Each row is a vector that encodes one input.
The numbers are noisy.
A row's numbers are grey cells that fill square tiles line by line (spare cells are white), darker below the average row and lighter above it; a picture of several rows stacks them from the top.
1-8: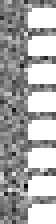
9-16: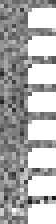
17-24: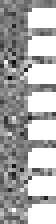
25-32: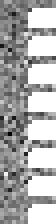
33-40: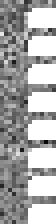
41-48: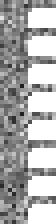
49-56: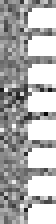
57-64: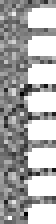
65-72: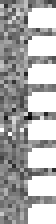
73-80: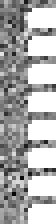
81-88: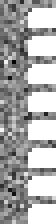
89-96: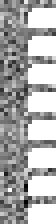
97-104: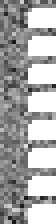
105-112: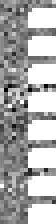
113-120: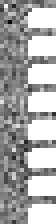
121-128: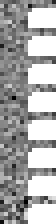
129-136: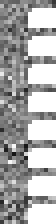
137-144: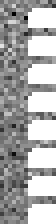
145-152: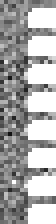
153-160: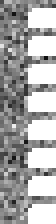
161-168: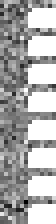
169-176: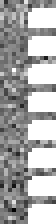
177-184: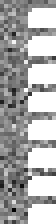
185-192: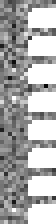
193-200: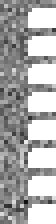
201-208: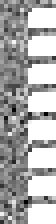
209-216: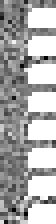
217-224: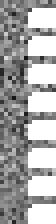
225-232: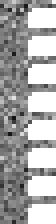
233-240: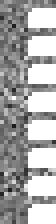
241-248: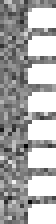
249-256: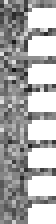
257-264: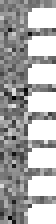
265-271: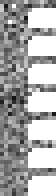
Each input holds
either a point on a 9-point circle, one of 11 labels and a node of an 8-node tree, or a list of up to two points on a 7-point line.
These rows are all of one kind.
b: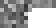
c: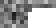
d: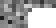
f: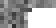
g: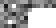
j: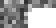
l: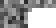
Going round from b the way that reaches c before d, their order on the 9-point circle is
b, f, g, c, d, l, j.
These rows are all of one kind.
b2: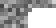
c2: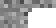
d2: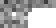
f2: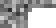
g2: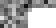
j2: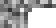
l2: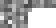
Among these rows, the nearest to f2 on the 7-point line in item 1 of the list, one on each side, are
j2 and l2.
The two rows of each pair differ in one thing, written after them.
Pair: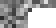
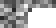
the label
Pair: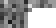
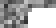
the place on the 9-point circle
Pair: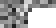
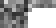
the label
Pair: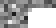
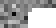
the place on the 9-point circle
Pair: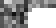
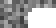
the label
